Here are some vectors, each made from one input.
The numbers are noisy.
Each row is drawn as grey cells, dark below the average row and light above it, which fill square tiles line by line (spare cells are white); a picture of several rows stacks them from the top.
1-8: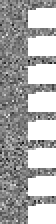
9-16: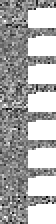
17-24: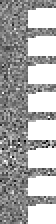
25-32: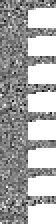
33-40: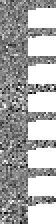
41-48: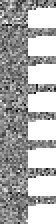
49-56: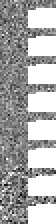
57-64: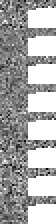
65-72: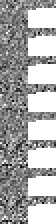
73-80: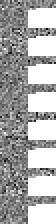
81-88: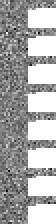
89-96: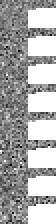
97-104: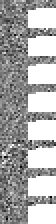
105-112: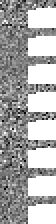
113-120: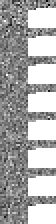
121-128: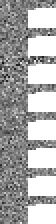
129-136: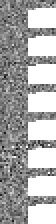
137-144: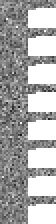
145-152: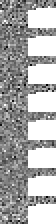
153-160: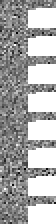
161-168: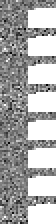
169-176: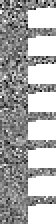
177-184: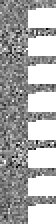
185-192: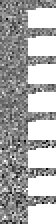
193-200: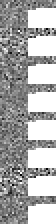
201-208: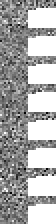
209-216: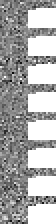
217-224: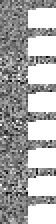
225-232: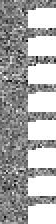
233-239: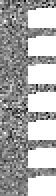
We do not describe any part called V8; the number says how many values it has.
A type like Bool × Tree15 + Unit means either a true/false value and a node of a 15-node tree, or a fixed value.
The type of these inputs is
Bool × Circle9 × V8 + Circle6 + Unit.
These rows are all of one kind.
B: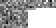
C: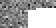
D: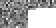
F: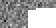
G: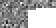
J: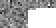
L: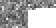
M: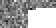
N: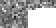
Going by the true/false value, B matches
C, D and M.
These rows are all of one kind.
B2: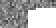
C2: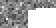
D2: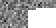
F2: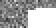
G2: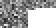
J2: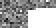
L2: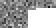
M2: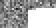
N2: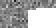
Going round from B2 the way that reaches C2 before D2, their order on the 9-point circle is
B2, C2, D2, L2, G2, F2, J2, N2, M2.
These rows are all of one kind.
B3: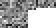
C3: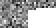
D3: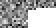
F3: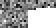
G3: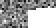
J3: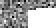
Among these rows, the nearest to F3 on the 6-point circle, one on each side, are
B3 and G3.
